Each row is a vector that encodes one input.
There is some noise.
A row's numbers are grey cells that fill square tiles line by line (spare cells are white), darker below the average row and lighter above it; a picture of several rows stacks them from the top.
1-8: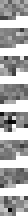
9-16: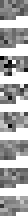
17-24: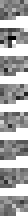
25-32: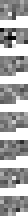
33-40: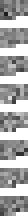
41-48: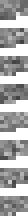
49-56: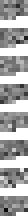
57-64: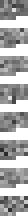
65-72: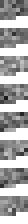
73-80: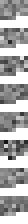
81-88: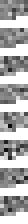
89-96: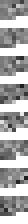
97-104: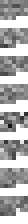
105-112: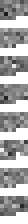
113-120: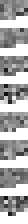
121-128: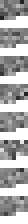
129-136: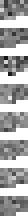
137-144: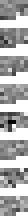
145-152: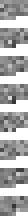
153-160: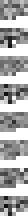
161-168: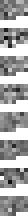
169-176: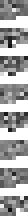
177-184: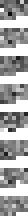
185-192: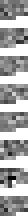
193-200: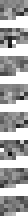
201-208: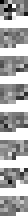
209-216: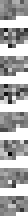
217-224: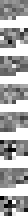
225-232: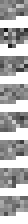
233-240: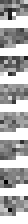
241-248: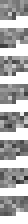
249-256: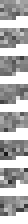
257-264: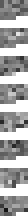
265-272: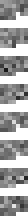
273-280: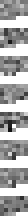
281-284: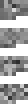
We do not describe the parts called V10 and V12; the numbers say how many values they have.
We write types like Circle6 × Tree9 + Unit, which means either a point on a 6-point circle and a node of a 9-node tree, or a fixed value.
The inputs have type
(Bool × Bool × Bool × Bool × V12 + Unit) × V10 + Line7.
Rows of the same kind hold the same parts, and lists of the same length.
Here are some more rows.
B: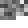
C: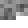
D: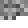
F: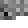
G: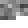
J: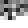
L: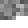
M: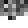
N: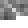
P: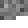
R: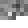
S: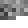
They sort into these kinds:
B
C, D, F, G, L, N, P, R, S
J, M

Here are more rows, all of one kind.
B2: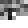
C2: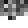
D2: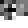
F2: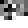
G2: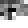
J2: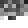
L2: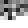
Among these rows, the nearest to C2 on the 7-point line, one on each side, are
J2 and L2.
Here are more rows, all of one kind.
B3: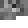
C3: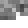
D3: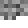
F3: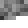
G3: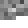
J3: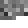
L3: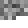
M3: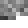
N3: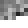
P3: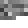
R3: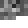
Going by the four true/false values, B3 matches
J3, L3, M3 and N3.
